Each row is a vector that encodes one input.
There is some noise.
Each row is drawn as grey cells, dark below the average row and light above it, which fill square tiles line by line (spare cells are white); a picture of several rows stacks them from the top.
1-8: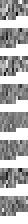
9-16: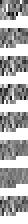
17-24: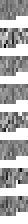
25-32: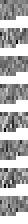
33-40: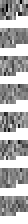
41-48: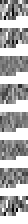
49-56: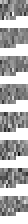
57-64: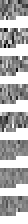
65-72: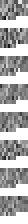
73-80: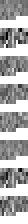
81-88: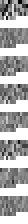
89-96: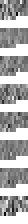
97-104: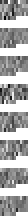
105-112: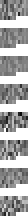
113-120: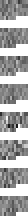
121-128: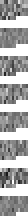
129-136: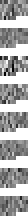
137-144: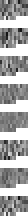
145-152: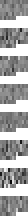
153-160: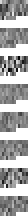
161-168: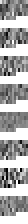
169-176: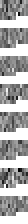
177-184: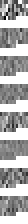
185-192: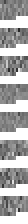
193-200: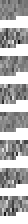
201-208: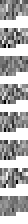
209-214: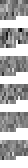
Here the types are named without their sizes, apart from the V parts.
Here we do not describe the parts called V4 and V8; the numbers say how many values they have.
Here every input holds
either a value of V4 and a value of V8, or a list of points on a line.
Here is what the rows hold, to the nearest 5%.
About 25% of them hold a value of V4 and a value of V8. The rest are lists of points on a line.
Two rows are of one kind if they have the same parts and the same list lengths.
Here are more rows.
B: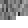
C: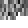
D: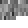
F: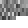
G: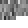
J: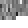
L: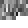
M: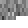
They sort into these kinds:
B
C
D, G
F, J, M
L

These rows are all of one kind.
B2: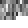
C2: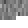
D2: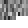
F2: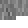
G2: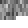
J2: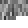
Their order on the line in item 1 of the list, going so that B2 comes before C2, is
J2, F2, G2, B2, C2, D2.
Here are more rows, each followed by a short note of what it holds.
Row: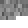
a list of one item
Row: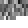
a list of two items
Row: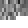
a list of three items
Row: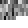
a list of one item
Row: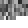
a list of three items
